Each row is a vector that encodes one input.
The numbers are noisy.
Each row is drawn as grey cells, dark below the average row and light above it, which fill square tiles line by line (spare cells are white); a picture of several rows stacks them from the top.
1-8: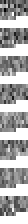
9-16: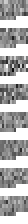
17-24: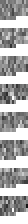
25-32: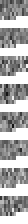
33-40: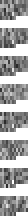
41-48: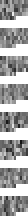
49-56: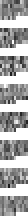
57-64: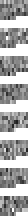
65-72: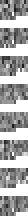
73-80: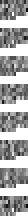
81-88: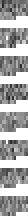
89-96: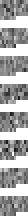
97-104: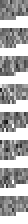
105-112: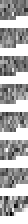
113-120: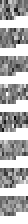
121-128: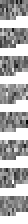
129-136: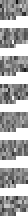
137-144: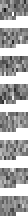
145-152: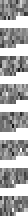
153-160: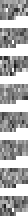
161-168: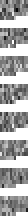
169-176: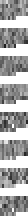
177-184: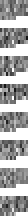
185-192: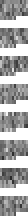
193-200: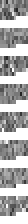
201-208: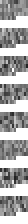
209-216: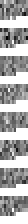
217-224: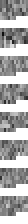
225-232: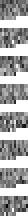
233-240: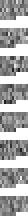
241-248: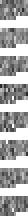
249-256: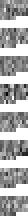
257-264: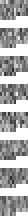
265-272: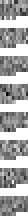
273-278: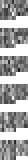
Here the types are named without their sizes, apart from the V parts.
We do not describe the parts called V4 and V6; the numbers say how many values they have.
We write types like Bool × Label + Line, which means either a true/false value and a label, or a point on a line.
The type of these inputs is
(Bool × V4 × V6 + Unit) × Label.
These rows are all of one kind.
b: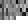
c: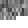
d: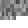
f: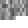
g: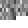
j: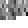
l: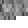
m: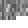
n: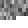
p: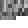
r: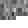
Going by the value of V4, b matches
d, l and m.
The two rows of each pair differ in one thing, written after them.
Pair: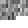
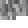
the value of V6
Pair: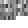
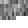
the value of V6
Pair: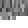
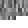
the value of V6
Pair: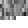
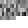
the value of V6
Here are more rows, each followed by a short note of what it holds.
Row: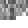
a label, a true/false value, a value of V4 and a value of V6
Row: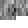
a label, a true/false value, a value of V4 and a value of V6
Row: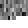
a label, a true/false value, a value of V4 and a value of V6
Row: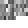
a label, a true/false value, a value of V4 and a value of V6
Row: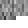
a label, a true/false value, a value of V4 and a value of V6
